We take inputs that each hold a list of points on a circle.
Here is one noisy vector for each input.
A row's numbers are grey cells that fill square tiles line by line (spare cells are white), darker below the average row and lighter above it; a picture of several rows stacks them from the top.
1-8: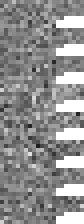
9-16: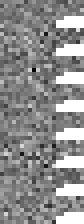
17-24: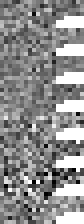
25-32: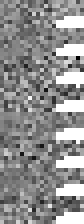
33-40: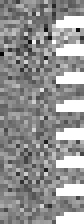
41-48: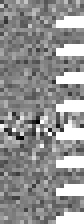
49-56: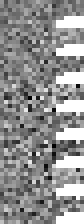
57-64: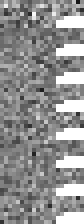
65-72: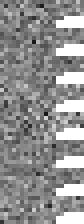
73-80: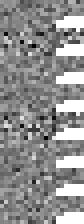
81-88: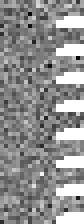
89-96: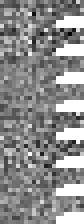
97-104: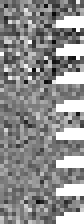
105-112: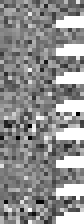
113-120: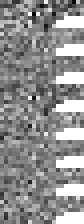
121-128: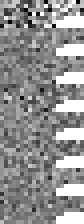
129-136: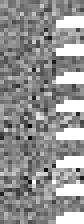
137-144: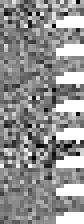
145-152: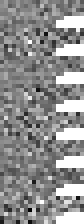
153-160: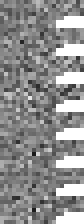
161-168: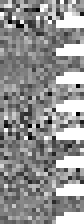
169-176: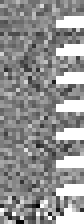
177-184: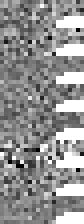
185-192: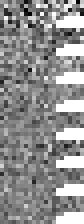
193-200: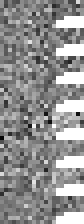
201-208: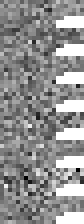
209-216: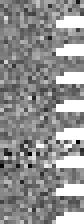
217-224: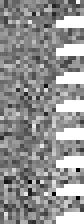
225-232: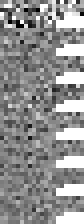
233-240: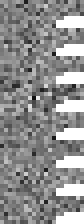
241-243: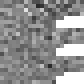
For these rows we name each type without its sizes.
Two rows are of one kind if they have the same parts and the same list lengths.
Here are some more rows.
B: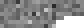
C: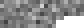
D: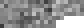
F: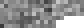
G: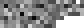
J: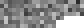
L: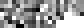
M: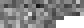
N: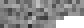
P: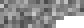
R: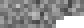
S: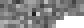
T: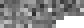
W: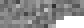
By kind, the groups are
B, C, J, M
D, F, G, P
L
N, R, S, T, W

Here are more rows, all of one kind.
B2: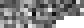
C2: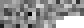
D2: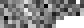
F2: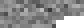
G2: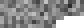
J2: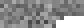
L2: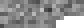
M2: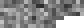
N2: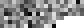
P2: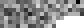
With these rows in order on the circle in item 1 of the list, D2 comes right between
C2 and G2.
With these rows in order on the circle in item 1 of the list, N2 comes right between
J2 and M2.
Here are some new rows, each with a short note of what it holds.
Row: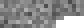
a list of two items
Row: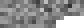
a list of two items
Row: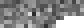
a list of three items
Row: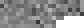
a list of two items
